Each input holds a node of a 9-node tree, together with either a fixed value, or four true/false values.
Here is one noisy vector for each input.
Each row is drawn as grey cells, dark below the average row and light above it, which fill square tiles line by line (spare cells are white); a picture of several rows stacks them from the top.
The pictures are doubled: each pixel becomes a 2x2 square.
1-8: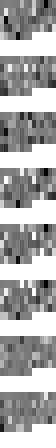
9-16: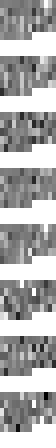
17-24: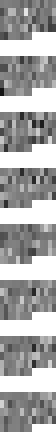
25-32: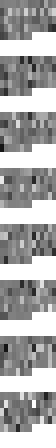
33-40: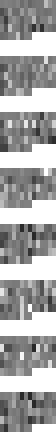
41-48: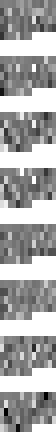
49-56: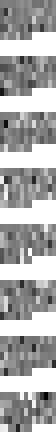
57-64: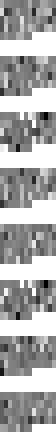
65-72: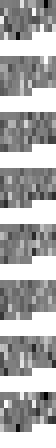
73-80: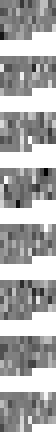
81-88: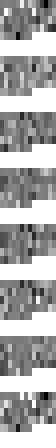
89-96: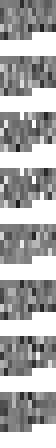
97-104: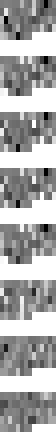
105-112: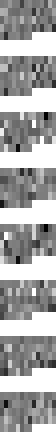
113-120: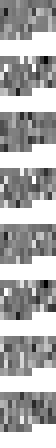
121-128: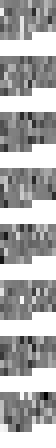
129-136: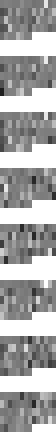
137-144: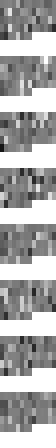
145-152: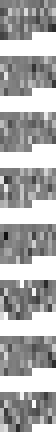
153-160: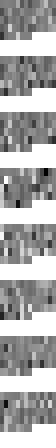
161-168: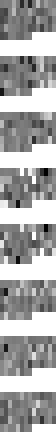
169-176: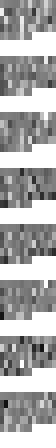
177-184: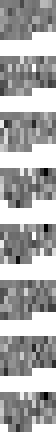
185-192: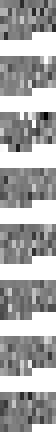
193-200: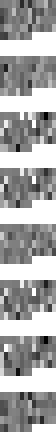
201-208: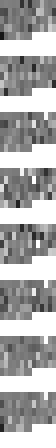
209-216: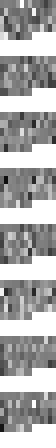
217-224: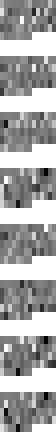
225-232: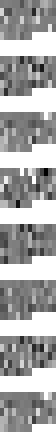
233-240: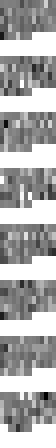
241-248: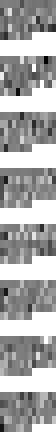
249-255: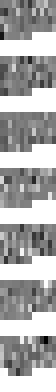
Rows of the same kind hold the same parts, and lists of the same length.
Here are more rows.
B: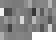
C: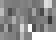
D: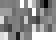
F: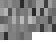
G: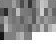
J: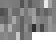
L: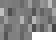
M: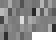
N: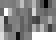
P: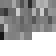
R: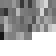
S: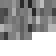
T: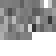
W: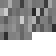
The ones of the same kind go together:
B, C, F, G, J, L, M, P, R, S, T, W
D, N

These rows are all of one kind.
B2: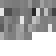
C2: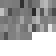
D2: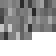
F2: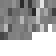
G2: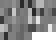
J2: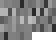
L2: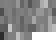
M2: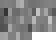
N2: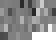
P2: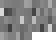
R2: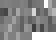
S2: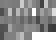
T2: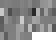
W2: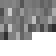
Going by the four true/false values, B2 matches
C2, F2, N2 and T2.
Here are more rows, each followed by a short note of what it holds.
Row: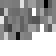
a node of a 9-node tree
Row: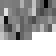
a node of a 9-node tree
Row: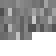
a node of a 9-node tree and four true/false values
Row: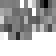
a node of a 9-node tree
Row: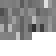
a node of a 9-node tree and four true/false values
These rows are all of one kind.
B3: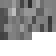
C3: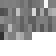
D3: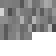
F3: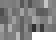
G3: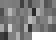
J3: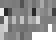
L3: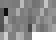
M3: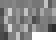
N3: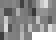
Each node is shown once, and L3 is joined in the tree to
D3 and J3.
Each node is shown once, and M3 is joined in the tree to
D3 and G3.
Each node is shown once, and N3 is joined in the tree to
C3.
